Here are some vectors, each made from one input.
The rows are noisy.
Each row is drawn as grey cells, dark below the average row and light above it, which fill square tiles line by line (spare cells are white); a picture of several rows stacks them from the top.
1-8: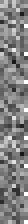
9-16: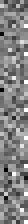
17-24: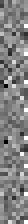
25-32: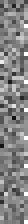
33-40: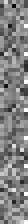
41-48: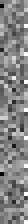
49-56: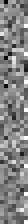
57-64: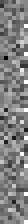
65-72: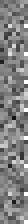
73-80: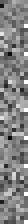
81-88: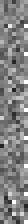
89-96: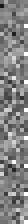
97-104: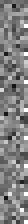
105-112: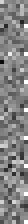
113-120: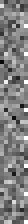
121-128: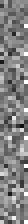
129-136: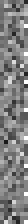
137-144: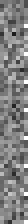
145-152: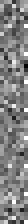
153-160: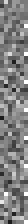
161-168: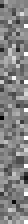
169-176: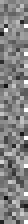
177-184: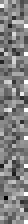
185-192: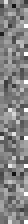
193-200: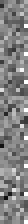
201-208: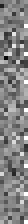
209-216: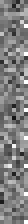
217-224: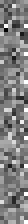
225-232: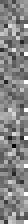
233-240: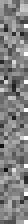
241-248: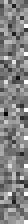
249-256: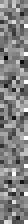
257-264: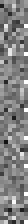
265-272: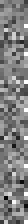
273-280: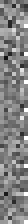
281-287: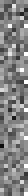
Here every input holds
a point on a 7-point line, together with a list of up to three items, each a point on a 3-point line and a point on a 5-point line.
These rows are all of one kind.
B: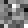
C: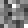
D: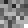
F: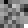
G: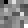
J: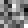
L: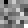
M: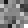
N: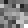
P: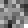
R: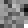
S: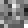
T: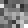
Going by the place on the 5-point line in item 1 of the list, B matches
F, M and N.
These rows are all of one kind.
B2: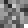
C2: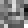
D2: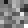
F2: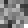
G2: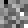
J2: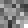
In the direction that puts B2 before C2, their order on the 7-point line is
J2, F2, G2, D2, B2, C2.
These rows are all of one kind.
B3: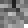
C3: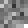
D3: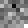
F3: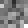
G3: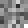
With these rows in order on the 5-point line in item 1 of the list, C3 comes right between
B3 and D3.
